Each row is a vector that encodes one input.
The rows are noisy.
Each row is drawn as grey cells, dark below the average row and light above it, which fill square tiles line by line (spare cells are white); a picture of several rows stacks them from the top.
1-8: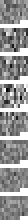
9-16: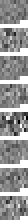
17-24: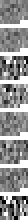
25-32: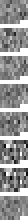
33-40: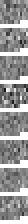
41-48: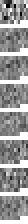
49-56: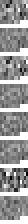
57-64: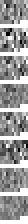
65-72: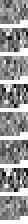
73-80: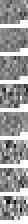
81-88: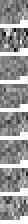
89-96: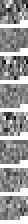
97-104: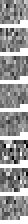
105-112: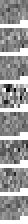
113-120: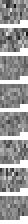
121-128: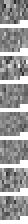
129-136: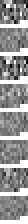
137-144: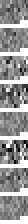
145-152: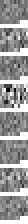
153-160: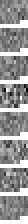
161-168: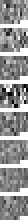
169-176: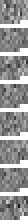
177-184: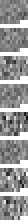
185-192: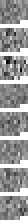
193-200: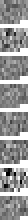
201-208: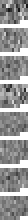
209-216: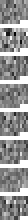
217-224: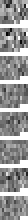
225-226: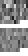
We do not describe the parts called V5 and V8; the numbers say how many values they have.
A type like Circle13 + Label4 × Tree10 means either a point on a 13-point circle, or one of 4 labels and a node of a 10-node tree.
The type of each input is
List3(Line4) + (Tree9 + Unit) × V5 × V8.
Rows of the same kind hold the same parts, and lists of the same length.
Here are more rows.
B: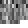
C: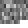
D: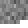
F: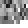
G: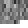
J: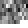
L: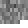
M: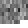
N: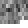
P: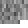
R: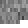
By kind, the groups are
B
C, D, G
F, R
J, L
M, P
N

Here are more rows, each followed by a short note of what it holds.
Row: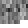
a list of one item
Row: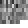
the empty list
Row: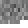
a list of two items
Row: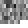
a list of two items
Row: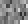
a node of a 9-node tree, a value of V5 and a value of V8
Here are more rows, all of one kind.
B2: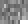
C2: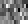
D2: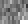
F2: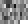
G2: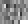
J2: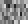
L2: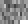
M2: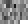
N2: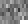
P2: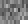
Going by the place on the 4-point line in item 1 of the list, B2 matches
D2 and G2.
